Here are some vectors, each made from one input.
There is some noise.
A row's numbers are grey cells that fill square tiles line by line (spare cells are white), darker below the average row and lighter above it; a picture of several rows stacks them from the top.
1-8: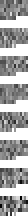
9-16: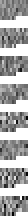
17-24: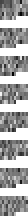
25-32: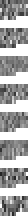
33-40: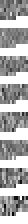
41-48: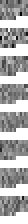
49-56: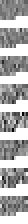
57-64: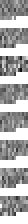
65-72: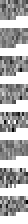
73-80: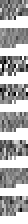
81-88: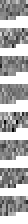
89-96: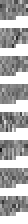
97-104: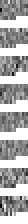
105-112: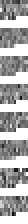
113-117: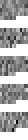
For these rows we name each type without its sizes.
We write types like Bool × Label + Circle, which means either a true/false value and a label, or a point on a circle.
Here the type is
Label × List(Line) + Tree.
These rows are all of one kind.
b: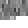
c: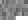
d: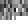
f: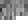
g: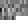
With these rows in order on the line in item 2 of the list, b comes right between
d and f.
